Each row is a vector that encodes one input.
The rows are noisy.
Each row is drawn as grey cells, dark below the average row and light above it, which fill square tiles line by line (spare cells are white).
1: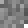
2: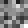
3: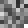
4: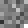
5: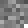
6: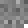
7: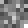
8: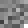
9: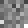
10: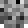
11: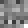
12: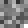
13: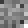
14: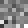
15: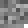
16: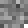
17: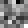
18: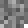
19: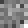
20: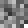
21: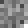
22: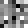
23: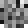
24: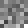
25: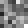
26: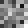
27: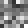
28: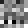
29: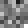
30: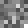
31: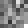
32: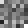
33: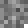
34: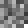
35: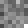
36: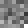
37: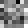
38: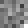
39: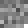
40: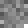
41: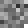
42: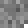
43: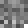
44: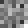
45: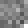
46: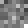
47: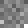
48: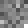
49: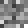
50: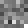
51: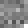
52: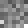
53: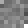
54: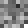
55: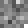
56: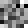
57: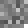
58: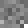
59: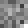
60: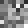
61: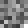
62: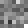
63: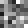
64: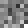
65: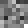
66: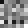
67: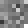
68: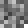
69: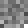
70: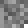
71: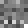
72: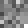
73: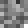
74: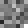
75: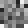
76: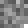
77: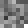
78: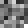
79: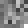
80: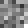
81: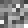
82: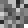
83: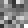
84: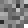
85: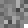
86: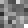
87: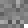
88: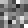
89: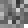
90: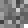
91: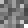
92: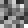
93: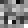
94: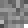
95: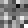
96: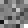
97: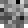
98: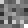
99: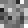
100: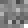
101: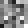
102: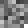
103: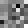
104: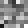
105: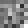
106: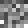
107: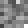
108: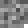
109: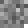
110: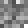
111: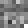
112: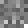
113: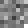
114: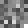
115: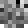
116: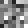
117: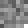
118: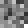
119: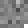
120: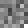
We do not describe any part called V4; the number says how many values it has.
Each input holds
a list of up to two items, each a point on a 5-point line, a true/false value and a value of V4.
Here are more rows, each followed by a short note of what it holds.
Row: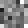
the empty list
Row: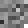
a list of one item
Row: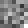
a list of one item
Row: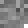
a list of two items
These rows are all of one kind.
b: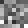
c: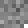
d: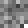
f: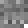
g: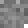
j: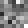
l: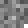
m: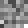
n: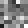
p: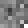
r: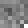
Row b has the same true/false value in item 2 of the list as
c, g, l and m.
